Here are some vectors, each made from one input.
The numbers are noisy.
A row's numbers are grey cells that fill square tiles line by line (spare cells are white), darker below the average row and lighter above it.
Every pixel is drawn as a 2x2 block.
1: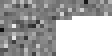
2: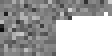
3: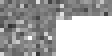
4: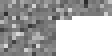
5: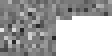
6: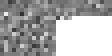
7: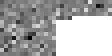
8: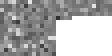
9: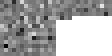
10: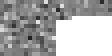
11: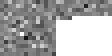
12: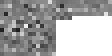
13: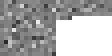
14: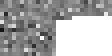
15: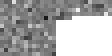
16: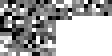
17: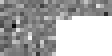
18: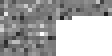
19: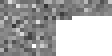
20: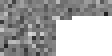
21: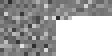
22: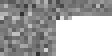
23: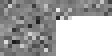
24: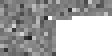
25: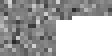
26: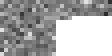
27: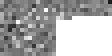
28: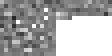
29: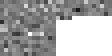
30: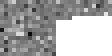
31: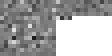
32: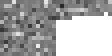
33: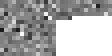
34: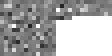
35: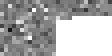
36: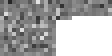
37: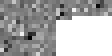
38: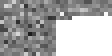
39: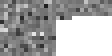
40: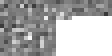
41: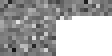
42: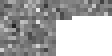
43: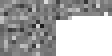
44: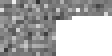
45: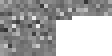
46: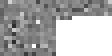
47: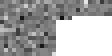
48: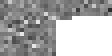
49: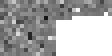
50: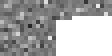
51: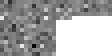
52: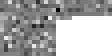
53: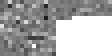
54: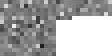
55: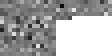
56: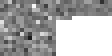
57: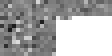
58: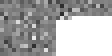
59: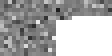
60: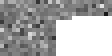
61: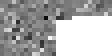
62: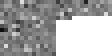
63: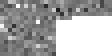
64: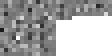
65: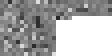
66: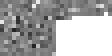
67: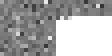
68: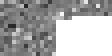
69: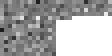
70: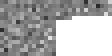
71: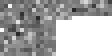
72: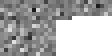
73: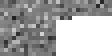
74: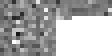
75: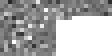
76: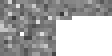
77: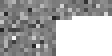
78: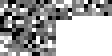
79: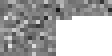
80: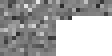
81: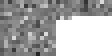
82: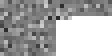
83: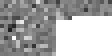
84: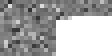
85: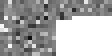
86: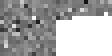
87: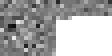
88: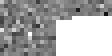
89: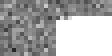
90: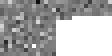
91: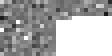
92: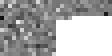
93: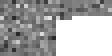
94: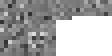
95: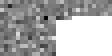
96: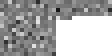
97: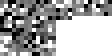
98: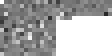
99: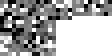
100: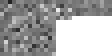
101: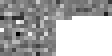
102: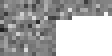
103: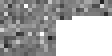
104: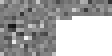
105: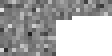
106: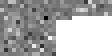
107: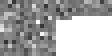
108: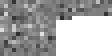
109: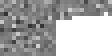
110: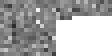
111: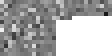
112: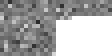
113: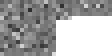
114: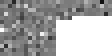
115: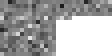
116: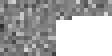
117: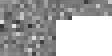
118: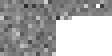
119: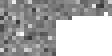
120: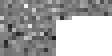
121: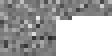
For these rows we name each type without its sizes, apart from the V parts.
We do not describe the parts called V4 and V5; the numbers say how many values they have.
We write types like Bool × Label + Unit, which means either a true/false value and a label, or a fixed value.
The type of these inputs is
Circle × Circle × Circle × V4 × V5 + Unit.
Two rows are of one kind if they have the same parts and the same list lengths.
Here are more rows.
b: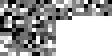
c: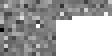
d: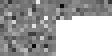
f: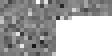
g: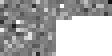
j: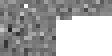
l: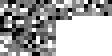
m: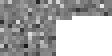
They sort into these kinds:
b, l
c, d, f, g, j, m

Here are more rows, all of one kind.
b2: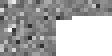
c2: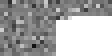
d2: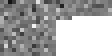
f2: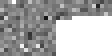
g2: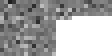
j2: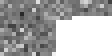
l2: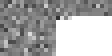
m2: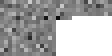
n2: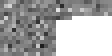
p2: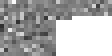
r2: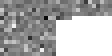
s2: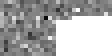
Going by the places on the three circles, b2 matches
f2, m2 and r2.
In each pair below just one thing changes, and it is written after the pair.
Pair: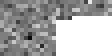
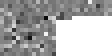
the place on one of the three circles
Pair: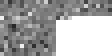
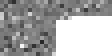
the value of V5
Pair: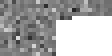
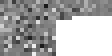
the place on one of the three circles
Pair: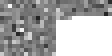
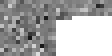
the place on one of the three circles
